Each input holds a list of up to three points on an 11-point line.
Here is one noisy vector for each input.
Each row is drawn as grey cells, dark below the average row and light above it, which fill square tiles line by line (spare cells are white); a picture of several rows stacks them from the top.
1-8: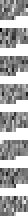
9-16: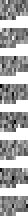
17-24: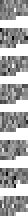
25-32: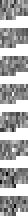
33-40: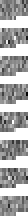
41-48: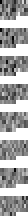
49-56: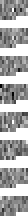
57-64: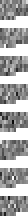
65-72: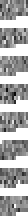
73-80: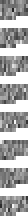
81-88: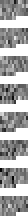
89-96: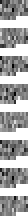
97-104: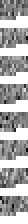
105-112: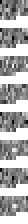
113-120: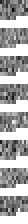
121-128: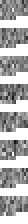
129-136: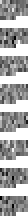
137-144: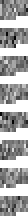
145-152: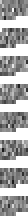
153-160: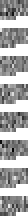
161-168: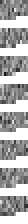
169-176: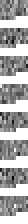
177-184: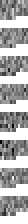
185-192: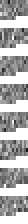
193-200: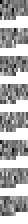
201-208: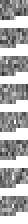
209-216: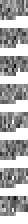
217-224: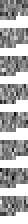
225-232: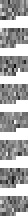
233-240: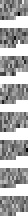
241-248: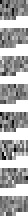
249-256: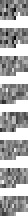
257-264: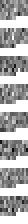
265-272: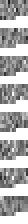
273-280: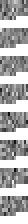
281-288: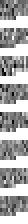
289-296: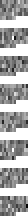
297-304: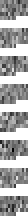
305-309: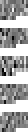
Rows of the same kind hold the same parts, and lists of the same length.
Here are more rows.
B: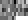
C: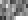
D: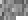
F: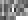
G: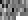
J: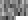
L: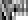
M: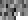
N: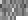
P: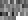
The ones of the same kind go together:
B, C, F, J
D, N
G, M, P
L

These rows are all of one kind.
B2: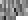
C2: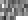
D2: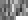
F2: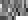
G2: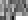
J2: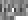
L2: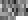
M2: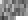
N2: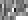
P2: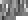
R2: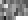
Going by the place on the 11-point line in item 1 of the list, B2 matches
C2, G2, J2 and N2.
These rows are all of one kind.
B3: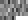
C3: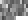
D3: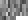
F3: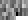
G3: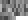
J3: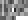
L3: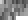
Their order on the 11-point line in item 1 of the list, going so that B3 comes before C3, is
F3, G3, B3, D3, J3, C3, L3.
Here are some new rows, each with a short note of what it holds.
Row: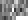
a list of three items
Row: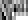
the empty list
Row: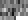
a list of one item
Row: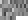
a list of two items
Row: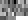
a list of three items
